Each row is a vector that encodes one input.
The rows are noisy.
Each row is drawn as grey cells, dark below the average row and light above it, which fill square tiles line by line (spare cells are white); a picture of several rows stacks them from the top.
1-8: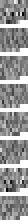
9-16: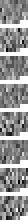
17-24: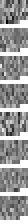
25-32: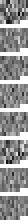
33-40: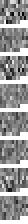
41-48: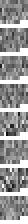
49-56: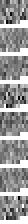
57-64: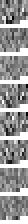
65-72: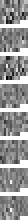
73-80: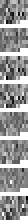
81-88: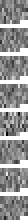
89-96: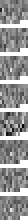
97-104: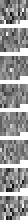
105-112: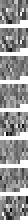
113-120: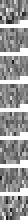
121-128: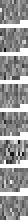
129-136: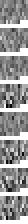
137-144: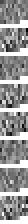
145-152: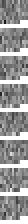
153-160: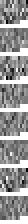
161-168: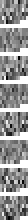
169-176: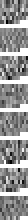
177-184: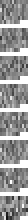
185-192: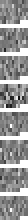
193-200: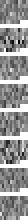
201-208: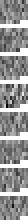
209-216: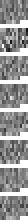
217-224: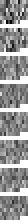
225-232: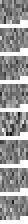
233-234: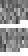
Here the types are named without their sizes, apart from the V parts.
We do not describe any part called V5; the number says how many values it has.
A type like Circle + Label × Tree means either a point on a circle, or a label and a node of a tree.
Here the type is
Label × (Line + V5) + Tree × Tree.
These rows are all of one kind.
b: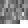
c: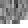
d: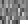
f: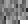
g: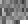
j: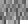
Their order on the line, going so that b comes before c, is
b, f, g, d, j, c.
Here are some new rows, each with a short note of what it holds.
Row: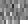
a label and a value of V5
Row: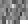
a label and a point on a line
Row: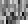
a node of each of two trees
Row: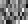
a node of each of two trees
